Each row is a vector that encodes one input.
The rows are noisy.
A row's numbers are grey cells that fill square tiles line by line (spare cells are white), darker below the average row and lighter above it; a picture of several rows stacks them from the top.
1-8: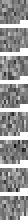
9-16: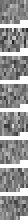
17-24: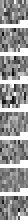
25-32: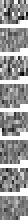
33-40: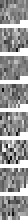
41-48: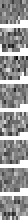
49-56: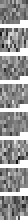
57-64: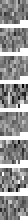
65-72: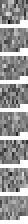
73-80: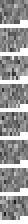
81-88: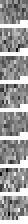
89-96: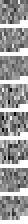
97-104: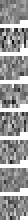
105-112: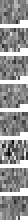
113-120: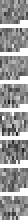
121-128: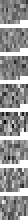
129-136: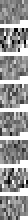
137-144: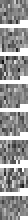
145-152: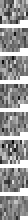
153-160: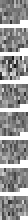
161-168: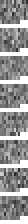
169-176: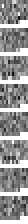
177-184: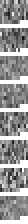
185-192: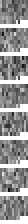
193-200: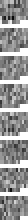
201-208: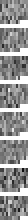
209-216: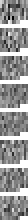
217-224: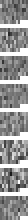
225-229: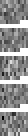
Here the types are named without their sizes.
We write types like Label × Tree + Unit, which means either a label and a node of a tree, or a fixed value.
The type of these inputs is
Bool × Bool × Bool + Tree.
